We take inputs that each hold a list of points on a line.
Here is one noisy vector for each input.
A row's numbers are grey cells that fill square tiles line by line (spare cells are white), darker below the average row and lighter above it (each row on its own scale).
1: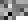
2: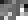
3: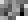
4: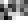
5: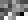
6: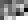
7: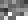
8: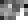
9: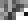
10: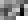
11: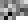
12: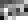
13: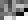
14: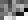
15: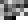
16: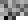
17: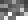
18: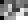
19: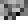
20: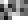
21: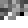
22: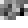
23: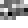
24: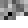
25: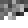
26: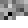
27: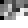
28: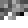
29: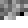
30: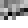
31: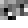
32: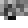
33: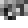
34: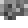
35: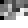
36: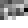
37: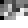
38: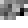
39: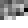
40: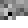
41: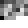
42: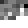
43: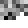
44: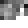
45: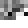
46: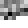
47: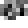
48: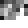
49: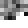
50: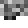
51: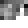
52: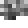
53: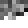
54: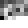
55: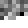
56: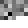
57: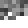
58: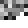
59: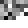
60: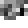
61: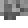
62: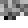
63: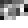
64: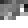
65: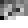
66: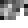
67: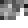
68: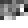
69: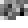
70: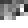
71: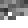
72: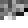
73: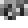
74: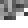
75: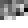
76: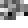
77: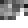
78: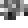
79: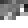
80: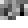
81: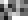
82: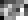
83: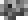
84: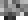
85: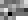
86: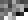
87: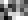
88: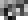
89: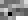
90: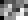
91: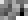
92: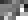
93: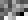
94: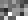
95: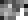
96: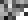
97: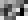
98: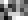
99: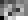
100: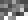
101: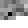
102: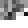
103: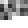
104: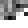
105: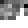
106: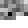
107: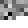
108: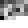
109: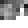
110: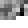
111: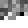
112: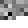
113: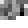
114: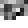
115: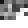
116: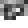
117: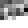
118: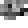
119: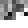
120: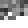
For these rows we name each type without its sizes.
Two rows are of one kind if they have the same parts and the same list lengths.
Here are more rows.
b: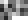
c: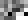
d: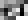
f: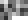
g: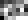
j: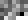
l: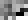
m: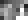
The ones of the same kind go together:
b, f
c, d, l
g, j, m

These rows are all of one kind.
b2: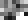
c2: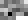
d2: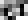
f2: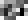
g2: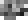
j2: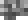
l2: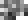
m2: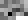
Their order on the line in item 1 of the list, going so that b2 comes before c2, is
d2, f2, g2, j2, l2, b2, c2, m2.
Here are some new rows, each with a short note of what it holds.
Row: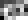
a list of one item
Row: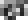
a list of two items
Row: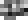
a list of two items
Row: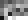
a list of one item
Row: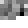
a list of two items
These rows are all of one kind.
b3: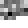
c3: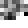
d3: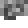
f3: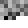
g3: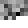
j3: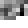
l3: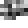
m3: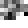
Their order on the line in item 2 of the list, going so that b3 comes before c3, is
g3, f3, j3, d3, b3, m3, c3, l3.
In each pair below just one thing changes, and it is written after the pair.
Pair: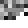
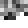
the place on the line in item 2 of the list
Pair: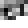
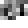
the place on the line in item 2 of the list
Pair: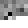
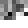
the place on the line in item 2 of the list
